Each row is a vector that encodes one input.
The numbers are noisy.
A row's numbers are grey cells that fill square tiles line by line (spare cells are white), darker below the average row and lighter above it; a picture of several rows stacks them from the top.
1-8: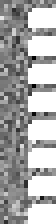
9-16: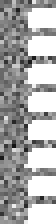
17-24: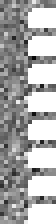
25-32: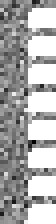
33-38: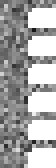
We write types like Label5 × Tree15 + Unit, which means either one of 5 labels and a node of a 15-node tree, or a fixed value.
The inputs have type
(Bool × Bool × Bool + Unit) × Circle5.
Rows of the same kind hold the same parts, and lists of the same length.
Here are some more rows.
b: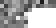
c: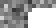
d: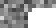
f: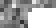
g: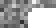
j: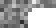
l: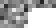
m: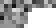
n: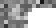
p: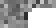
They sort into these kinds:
b, c, d, f, g, j, n
l, m, p

